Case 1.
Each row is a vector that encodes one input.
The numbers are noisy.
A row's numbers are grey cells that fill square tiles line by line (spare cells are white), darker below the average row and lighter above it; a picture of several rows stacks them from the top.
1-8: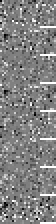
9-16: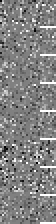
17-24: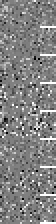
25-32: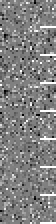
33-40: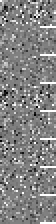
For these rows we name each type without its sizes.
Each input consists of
a point on a line, together with either a fixed value, or three true/false values.
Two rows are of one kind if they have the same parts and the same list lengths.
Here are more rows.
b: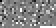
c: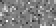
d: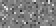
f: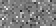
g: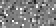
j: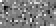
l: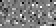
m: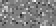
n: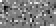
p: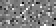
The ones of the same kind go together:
b, c, d, f, g, l, m, p
j, n

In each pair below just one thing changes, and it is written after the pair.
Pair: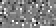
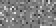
the place on the line
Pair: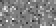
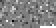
one of the three true/false values
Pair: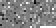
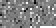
one of the three true/false values
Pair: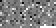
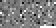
one of the three true/false values
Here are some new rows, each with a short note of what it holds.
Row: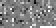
a point on a line and three true/false values
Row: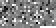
a point on a line
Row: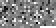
a point on a line
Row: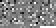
a point on a line and three true/false values
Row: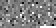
a point on a line and three true/false values
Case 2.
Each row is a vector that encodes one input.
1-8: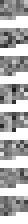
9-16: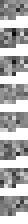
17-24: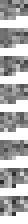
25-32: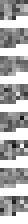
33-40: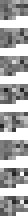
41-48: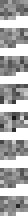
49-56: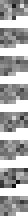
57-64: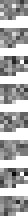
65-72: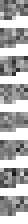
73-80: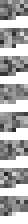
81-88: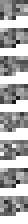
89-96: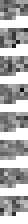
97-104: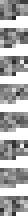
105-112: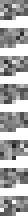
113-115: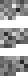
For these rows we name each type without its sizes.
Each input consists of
a point on a line, together with either a fixed value, or a node of a tree.
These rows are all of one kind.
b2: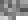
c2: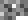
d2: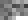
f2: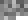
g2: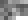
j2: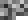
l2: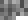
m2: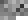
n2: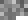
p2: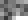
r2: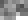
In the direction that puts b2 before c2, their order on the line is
p2, d2, g2, r2, b2, m2, f2, n2, l2, c2, j2.
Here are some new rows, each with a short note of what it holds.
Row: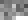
a point on a line and a node of a tree
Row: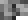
a point on a line
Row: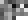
a point on a line
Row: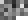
a point on a line
